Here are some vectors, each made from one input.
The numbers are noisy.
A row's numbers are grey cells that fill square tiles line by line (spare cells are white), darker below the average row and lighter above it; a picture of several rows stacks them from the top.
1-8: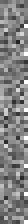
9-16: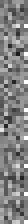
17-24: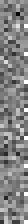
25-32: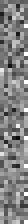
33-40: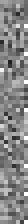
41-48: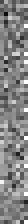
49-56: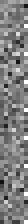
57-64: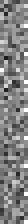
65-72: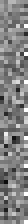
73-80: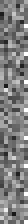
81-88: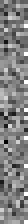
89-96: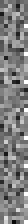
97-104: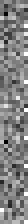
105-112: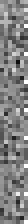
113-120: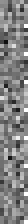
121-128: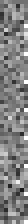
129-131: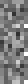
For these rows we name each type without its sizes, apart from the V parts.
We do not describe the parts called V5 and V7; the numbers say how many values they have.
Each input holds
a value of V5, together with either a point on a line, or a true/false value and a value of V7.
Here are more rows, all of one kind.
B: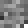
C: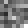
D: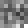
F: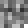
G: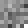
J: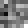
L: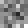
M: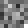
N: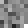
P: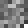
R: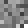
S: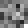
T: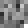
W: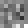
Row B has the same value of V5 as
G, P and R.
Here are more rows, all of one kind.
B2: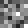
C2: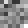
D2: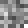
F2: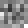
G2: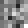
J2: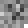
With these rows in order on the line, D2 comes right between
C2 and J2.
